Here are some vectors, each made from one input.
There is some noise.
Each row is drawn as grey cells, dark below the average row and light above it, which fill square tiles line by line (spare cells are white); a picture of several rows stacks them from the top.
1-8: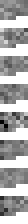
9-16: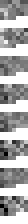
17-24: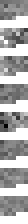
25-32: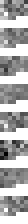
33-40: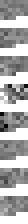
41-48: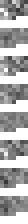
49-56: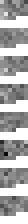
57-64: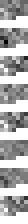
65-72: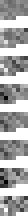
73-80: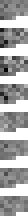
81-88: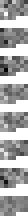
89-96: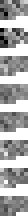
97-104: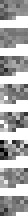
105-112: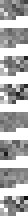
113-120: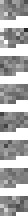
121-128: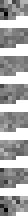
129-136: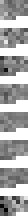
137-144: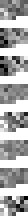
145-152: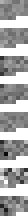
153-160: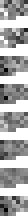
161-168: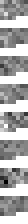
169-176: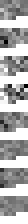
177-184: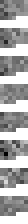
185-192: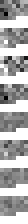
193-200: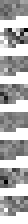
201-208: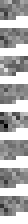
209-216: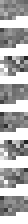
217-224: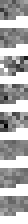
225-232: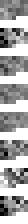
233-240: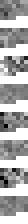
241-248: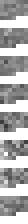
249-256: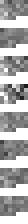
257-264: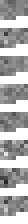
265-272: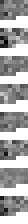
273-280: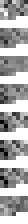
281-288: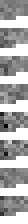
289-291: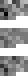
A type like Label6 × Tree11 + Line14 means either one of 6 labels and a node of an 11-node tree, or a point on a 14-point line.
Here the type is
(Bool × Bool × Bool + Unit) × Circle8.
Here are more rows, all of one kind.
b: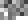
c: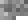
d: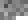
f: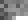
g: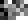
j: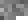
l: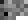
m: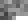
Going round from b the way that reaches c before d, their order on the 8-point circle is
b, m, f, l, g, c, d, j.
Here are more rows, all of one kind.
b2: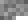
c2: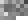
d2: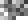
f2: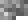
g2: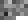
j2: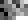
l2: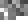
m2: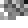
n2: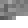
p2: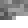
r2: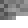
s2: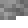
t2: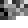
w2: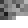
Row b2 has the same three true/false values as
m2, n2 and p2.
